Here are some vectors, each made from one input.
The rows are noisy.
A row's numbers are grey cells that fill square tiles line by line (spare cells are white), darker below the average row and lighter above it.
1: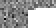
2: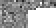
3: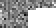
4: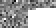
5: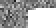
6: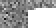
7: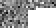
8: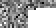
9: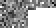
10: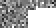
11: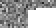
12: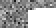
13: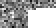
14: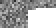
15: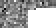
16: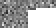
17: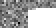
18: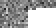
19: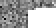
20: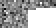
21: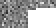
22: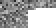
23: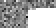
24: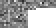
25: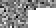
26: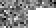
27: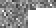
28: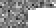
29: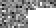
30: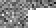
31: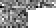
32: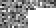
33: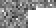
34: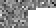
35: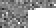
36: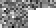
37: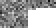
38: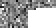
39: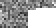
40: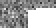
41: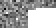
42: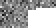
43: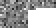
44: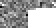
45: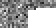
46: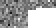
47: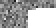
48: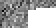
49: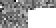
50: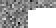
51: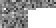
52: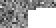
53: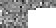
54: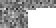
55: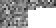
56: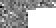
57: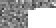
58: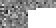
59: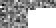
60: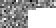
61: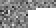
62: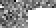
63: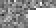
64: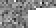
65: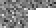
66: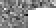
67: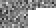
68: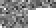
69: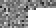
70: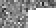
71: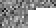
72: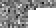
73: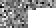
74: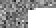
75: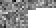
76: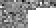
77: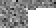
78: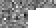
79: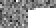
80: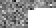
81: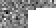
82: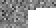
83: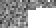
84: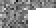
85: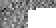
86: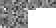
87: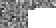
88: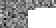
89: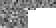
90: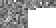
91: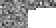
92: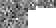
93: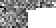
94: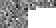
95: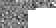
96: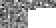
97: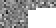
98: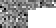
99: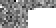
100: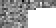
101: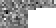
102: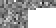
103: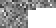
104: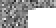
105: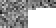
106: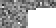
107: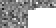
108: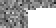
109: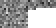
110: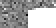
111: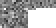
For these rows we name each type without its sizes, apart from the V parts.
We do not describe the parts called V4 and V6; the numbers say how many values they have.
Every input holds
a point on a line, a true/false value, a value of V4 and a value of V6.
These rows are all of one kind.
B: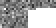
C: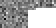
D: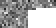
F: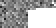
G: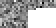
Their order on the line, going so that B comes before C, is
B, G, F, C, D.
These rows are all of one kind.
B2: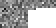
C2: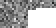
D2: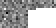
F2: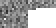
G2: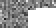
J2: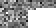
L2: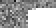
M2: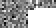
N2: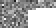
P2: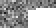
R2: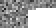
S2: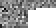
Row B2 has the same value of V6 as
C2, D2, F2 and S2.
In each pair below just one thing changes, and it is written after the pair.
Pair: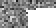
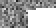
the true/false value
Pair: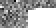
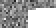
the true/false value
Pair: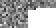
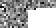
the place on the line
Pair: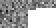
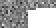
the place on the line
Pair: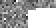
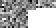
the place on the line
